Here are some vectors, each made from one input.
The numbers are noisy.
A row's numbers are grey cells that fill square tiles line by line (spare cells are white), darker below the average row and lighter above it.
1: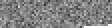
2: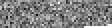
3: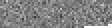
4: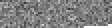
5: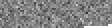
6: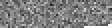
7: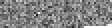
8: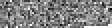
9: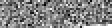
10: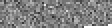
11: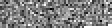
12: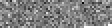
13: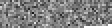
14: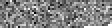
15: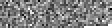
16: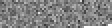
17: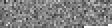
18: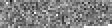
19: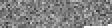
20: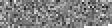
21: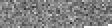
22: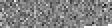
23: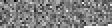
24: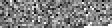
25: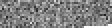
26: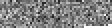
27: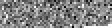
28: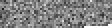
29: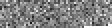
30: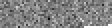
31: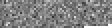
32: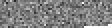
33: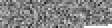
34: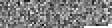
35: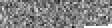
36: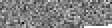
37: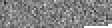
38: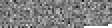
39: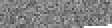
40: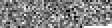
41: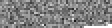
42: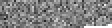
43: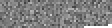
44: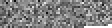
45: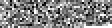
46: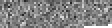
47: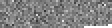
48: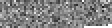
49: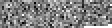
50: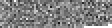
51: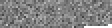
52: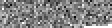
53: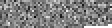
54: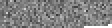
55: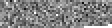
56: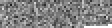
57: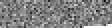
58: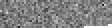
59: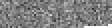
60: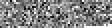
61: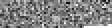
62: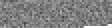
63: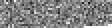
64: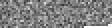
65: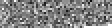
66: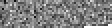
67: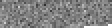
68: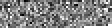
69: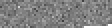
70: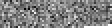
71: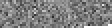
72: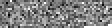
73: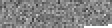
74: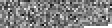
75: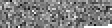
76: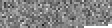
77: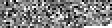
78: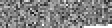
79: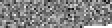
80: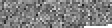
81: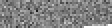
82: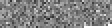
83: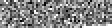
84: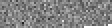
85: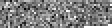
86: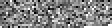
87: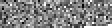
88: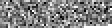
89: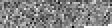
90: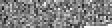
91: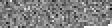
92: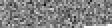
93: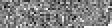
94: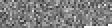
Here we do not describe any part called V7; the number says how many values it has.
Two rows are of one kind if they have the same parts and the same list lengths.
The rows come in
2 kinds.
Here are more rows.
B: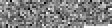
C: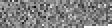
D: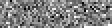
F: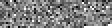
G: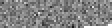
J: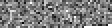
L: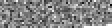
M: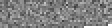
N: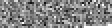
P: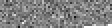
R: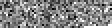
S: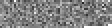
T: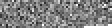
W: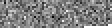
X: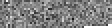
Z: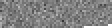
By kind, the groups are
B, C, D, G, L, N, R, T, W, X
F, J, M, P, S, Z

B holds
a point on a 6-point line and a value of V7.
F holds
one of 6 labels and a value of V7.
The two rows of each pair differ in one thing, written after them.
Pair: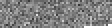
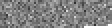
the place on the 6-point line
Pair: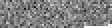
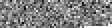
the value of V7
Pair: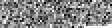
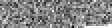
the value of V7
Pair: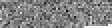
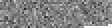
the value of V7
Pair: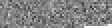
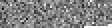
the value of V7
